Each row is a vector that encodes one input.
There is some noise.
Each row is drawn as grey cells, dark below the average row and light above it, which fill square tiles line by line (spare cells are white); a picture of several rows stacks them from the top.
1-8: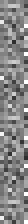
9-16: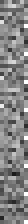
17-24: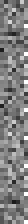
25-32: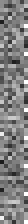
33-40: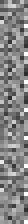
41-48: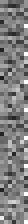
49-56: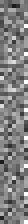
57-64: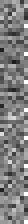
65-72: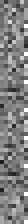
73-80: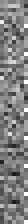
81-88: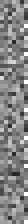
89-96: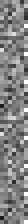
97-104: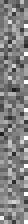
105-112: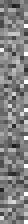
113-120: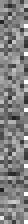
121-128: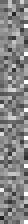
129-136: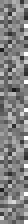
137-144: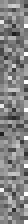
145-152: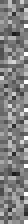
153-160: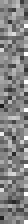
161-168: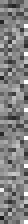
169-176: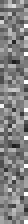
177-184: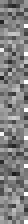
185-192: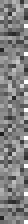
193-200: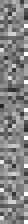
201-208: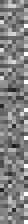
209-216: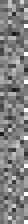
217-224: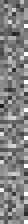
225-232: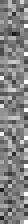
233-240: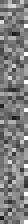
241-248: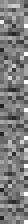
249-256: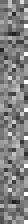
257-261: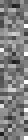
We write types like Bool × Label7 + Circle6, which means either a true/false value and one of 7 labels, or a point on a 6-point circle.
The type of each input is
Circle9.
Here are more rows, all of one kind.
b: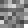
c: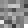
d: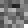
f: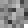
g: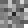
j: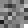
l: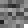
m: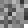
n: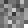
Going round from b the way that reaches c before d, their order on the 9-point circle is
b, c, f, m, j, l, d, n, g.
